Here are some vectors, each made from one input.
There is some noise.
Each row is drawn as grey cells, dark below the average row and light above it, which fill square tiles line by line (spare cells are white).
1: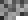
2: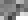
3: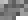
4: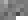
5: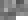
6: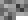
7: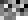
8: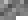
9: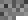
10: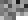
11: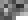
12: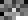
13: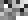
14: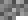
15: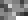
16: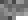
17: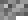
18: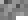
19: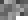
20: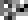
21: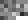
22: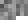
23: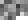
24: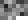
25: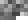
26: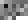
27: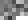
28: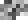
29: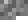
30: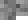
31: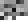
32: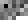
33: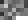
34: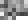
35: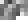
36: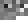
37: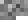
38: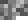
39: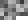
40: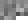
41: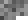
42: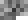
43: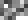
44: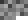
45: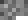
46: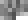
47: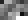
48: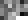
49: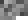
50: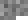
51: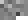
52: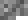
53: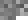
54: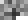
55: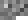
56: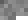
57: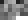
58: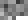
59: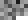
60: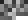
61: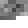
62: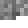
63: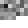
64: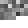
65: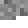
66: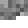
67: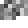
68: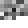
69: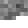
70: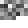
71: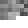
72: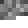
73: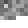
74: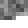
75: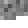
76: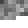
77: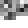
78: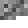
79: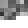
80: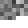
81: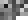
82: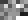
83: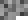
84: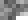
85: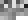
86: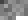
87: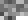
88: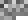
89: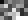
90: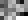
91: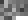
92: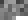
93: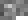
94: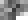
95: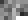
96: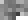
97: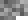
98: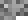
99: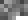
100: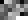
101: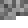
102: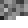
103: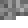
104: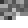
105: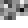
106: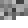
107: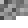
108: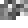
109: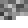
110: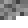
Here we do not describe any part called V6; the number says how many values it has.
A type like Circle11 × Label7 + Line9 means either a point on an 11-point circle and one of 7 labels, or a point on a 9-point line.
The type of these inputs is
(Line7 + Tree8) × V6.
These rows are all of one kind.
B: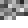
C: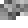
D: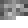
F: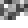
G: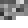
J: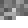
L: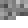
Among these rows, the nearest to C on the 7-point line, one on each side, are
F and J.
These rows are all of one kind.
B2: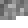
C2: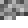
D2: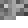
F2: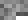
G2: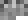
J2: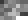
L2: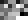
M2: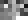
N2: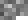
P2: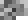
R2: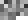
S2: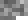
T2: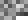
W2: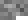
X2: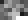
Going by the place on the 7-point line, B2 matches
C2, G2, M2 and R2.
